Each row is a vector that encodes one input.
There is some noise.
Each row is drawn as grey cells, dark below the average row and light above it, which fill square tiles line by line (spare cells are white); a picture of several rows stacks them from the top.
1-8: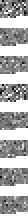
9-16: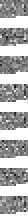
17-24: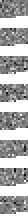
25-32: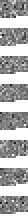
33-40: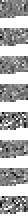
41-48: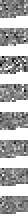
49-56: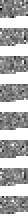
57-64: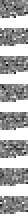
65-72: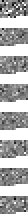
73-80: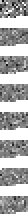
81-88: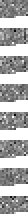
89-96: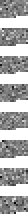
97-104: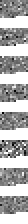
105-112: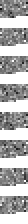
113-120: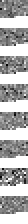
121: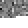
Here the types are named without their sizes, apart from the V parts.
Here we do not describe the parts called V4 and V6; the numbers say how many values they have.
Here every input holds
either a fixed value, or a label, a true/false value, a value of V4 and a value of V6.
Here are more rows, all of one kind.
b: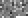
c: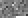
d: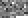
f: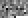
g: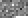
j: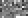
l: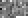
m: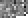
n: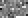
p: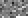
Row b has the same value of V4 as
j, l, n and p.
